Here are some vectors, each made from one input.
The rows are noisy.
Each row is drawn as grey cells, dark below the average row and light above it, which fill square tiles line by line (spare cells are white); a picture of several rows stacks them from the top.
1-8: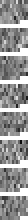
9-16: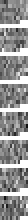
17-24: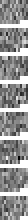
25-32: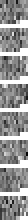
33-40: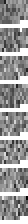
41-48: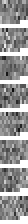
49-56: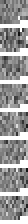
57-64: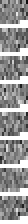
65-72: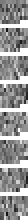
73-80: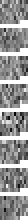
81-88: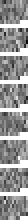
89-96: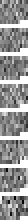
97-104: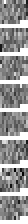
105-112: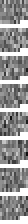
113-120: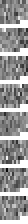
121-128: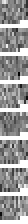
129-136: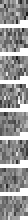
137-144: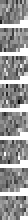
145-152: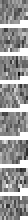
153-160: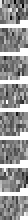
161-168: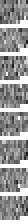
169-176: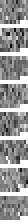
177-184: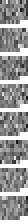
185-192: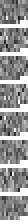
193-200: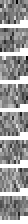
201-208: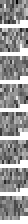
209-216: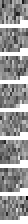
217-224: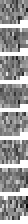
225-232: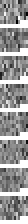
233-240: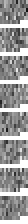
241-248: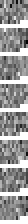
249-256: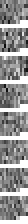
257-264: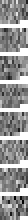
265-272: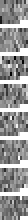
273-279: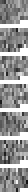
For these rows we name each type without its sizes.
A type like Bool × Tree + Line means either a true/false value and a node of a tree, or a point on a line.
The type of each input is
List(Line).
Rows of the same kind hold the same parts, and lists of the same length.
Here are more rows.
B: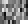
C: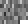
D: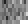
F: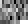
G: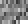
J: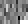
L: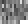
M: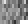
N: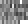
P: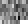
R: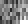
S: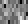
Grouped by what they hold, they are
B, M, P, S
C, D, L, N
F
G, J, R

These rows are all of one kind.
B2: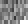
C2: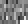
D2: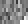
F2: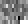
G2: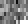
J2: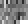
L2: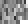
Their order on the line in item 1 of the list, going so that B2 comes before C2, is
L2, B2, D2, F2, C2, G2, J2.
